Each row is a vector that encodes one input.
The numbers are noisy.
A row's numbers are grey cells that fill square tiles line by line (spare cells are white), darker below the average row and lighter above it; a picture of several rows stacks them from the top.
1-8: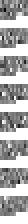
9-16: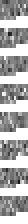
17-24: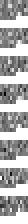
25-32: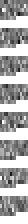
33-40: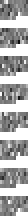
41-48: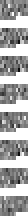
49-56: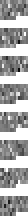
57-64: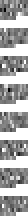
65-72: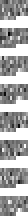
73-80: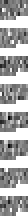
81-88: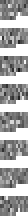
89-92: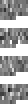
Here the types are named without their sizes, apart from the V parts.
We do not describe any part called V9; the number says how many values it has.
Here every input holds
either a point on a line, or a true/false value and a value of V9.
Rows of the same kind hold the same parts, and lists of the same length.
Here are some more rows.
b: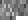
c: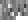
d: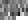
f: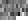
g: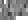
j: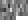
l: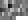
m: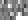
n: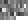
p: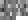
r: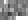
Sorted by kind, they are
b, c, g, j, l, m, p, r
d, f, n

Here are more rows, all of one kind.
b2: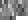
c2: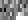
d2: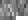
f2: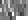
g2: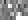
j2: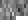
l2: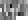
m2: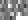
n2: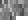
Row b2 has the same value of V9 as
g2, m2 and n2.
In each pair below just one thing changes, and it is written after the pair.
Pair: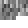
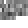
the true/false value
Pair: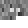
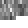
the value of V9
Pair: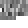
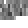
the value of V9
